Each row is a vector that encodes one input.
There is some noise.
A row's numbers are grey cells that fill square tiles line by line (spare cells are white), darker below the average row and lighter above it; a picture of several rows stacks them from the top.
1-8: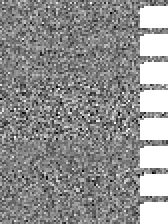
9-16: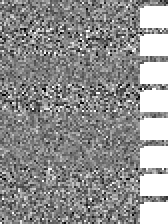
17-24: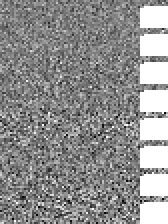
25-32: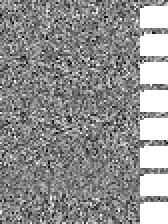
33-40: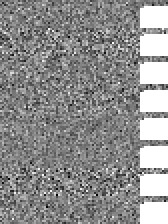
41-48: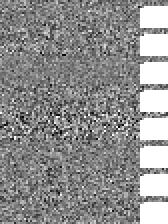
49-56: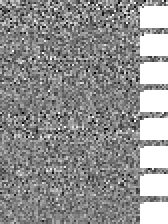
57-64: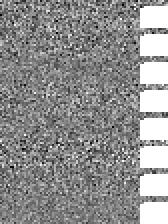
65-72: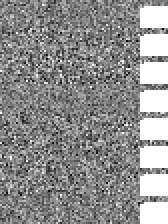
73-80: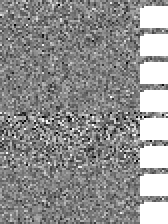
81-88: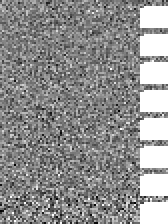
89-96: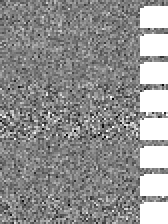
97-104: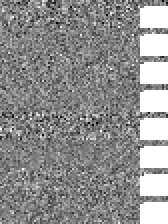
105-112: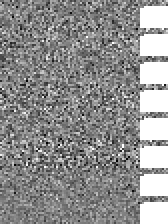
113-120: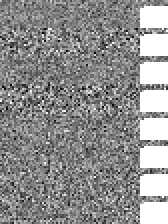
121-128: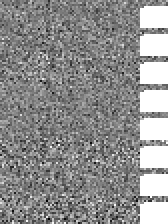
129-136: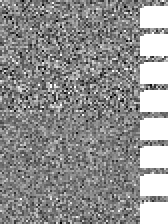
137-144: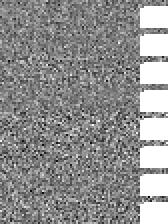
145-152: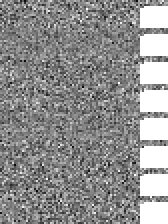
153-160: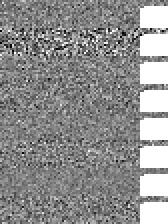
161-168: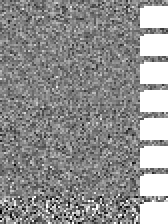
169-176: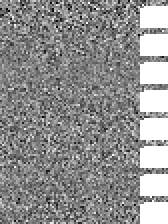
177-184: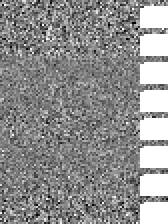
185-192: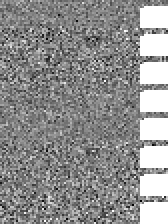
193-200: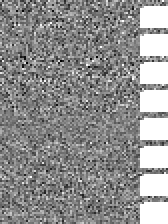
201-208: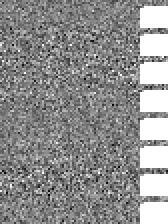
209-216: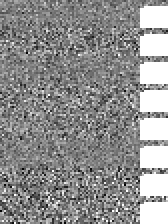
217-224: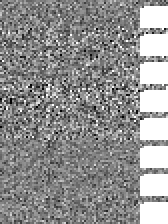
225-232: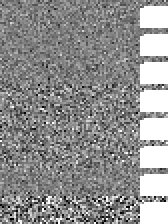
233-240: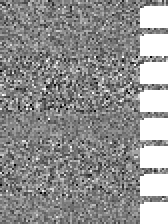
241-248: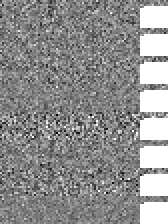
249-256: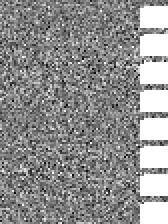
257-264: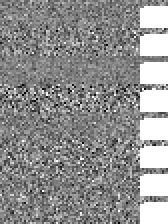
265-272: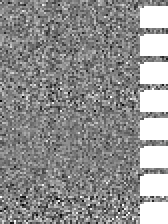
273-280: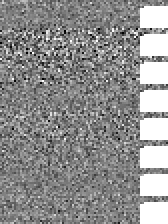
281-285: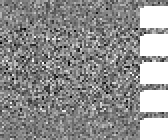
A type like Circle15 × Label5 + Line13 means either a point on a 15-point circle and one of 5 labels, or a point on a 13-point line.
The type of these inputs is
(Bool × Bool × Bool + Unit) × Tree10 + Line11.
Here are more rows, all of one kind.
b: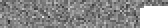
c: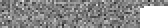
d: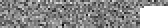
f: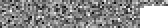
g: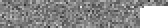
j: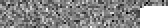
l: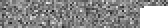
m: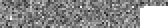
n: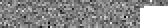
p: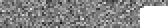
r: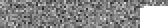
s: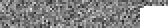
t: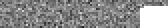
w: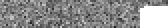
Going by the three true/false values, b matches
c, j and w.
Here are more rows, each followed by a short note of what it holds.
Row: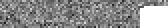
a node of a 10-node tree and three true/false values
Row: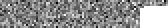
a point on an 11-point line
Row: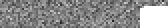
a node of a 10-node tree and three true/false values
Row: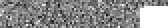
a node of a 10-node tree
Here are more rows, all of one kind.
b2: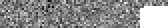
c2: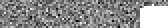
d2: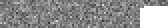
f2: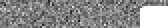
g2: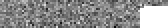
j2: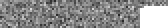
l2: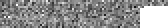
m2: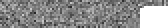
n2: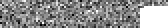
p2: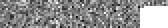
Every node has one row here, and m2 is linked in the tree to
b2 and l2.
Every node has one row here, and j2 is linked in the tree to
n2.
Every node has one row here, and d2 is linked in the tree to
l2 and p2.
